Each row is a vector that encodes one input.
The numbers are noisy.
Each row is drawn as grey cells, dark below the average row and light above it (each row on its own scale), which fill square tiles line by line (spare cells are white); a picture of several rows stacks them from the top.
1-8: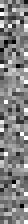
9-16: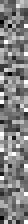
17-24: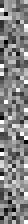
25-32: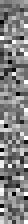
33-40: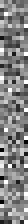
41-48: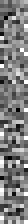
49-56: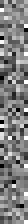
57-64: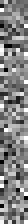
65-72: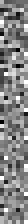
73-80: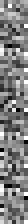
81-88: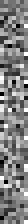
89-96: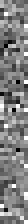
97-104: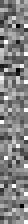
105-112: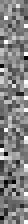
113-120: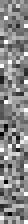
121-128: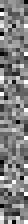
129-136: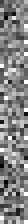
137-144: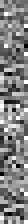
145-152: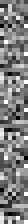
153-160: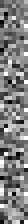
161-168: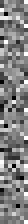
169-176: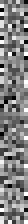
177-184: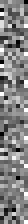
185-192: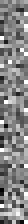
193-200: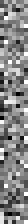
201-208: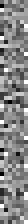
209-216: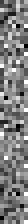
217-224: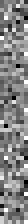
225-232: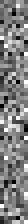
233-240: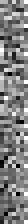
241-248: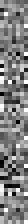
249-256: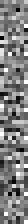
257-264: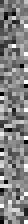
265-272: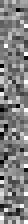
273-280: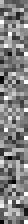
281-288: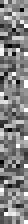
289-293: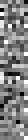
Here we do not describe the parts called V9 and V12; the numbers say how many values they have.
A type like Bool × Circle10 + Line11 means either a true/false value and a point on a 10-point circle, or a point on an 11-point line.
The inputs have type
Bool × Bool × Bool + (Line8 + V12) × V9.
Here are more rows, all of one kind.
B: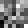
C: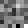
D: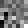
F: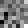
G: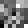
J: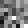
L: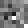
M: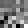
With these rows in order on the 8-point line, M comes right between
D and F.
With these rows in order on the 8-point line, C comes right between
G and J.
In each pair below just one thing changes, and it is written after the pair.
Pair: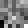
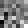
the value of V9
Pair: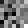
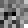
the place on the 8-point line
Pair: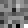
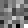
the place on the 8-point line
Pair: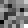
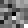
the value of V9
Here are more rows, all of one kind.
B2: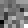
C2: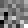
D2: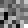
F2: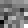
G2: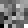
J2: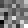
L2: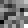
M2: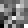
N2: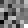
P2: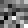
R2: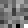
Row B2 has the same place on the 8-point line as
C2, F2 and J2.
